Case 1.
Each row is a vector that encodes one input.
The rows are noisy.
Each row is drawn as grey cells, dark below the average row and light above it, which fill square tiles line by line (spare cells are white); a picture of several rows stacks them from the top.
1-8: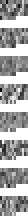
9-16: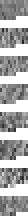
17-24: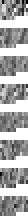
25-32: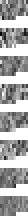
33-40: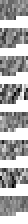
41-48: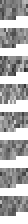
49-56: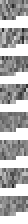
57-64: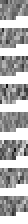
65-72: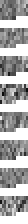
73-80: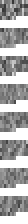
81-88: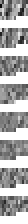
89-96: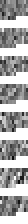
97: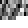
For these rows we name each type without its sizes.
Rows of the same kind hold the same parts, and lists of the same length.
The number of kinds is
3.
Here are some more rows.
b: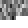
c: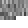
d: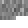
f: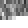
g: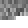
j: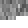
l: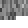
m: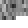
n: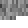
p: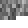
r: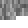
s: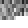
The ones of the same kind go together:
b, f, g, j, l, p, s
c, d, m, r
n

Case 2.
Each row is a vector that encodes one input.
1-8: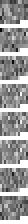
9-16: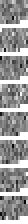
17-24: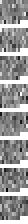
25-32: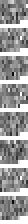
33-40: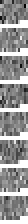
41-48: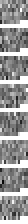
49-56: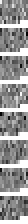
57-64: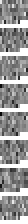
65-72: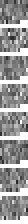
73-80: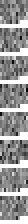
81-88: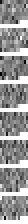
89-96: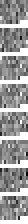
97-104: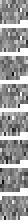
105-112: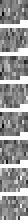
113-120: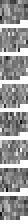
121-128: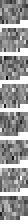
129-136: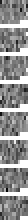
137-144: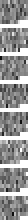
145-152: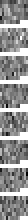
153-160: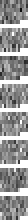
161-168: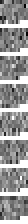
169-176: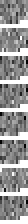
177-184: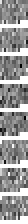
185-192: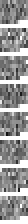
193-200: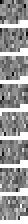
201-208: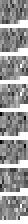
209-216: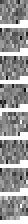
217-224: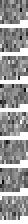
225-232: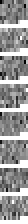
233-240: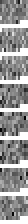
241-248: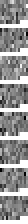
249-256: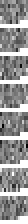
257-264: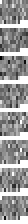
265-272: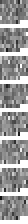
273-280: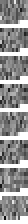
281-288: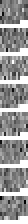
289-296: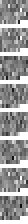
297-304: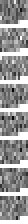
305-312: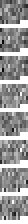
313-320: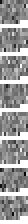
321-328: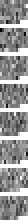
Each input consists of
either a point on a 20-point circle, or a point on an 11-point line.
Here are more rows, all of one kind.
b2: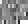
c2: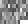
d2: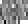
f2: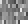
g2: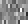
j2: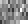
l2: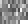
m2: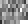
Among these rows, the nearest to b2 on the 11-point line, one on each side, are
d2 and f2.
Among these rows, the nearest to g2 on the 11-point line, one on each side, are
c2 and f2.
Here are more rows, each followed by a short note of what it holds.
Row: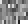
a point on an 11-point line
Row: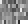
a point on an 11-point line
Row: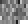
a point on a 20-point circle
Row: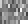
a point on an 11-point line
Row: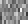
a point on an 11-point line
